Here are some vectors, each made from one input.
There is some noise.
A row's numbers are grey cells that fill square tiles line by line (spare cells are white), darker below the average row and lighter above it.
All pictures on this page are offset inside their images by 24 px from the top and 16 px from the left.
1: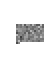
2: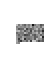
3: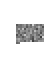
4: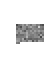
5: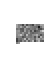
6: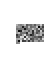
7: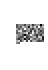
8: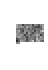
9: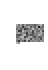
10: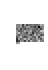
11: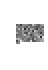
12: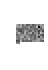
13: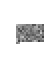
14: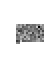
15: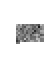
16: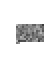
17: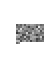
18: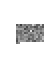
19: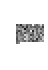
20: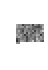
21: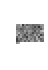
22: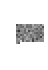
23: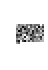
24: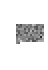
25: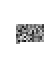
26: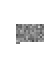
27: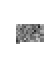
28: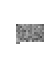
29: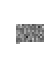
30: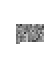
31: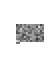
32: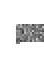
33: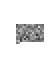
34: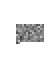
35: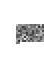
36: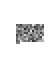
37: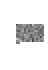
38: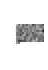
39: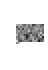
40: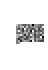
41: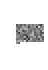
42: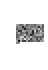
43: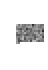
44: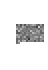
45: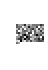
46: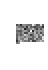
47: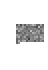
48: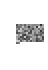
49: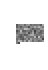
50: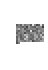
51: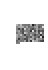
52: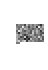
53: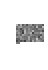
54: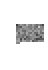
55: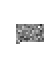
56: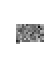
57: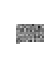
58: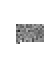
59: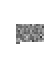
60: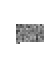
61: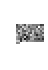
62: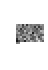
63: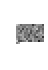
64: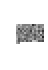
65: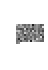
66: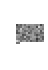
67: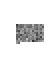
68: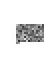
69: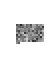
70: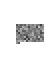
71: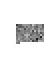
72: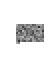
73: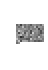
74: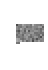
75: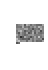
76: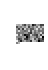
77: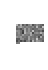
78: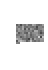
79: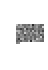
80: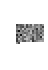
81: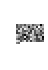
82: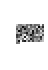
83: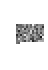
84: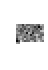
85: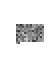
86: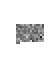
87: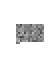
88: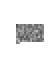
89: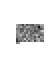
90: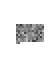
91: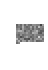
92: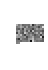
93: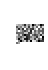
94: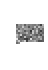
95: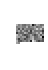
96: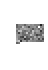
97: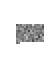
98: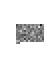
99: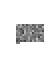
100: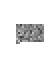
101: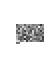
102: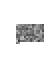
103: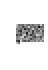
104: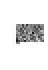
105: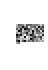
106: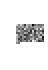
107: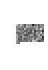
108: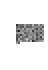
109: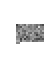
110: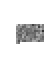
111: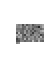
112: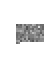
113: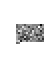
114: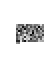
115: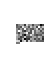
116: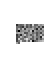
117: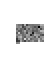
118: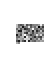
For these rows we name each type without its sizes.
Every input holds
a label, together with either a point on a line, or a node of a tree.
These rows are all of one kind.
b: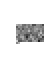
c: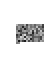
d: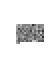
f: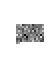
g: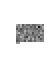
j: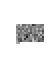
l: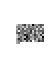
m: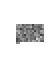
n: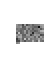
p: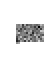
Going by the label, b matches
f, g, j and p.
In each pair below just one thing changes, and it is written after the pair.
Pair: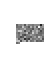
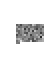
the label
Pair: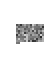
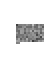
the label
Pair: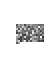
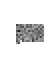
the node of the tree
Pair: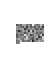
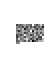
the label
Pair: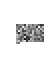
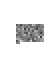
the node of the tree
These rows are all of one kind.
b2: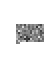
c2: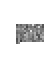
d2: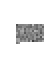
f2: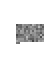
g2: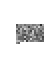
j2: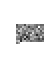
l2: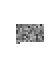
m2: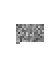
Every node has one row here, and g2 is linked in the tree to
f2 and l2.
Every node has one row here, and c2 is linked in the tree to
j2.
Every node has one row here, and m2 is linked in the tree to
f2.
